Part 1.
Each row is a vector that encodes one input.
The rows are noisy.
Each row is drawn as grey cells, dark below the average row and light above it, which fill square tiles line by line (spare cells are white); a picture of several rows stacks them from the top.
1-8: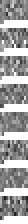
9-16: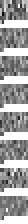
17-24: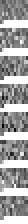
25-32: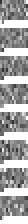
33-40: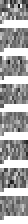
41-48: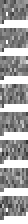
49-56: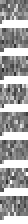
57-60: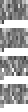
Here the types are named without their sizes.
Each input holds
four true/false values.
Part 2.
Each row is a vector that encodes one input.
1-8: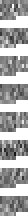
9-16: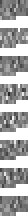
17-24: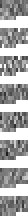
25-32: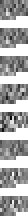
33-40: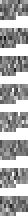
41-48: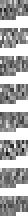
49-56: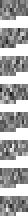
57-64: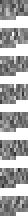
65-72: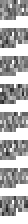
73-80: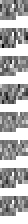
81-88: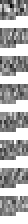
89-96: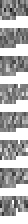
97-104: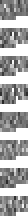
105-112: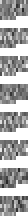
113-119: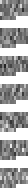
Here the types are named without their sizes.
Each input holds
a point on a line.
